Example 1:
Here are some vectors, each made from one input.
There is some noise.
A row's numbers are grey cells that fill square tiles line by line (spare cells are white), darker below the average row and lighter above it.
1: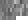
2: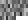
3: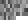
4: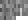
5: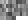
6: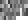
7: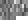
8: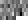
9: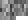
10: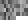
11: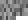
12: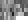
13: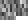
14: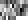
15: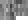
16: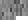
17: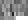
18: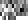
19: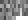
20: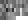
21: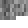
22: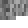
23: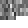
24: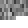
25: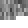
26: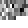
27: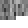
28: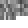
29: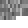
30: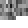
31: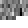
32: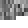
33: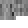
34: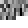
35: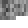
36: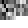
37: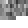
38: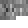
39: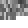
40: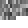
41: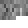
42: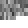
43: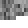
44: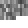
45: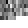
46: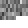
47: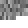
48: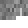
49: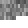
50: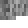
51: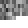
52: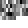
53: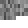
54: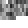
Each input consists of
either a fixed value, or a point on each of two 4-point lines and a true/false value.
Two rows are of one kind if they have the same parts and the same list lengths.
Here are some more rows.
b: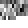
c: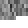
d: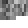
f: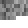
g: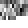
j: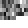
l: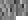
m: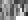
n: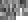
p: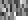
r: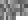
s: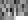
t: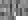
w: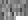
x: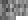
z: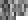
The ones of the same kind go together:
b, g
c, d, f, j, l, m, n, p, r, s, t, w, x, z

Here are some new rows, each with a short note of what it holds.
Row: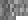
a point on each of two 4-point lines and a true/false value
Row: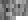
a point on each of two 4-point lines and a true/false value
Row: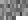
a point on each of two 4-point lines and a true/false value
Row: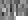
a point on each of two 4-point lines and a true/false value
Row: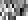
a fixed value
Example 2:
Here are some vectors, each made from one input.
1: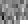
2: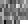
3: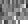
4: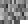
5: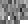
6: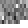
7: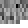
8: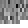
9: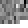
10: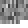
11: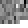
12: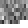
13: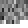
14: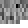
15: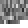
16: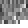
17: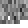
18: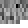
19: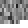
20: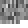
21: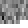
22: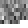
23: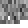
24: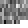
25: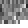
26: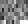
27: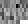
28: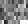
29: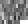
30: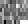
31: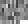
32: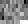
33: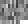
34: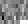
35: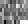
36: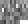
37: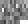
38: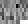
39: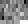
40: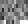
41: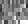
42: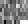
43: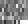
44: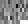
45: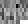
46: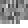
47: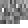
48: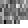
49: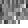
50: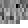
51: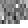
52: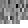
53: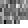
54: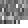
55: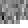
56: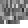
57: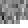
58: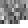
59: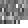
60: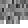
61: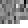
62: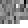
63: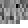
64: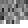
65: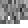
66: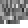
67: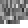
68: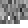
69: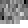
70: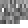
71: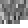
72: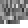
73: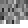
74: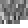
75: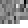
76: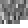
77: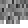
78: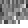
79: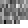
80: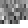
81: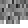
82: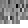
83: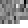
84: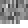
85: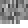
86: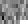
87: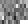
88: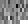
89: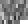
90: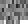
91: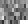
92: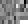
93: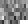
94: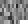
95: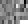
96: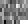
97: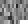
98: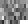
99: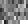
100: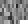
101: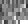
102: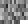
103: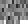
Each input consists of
a node of a 10-node tree and a true/false value.
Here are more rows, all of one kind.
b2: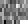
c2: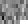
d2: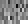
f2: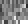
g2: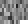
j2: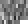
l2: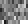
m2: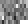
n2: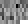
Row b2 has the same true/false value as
j2 and m2.
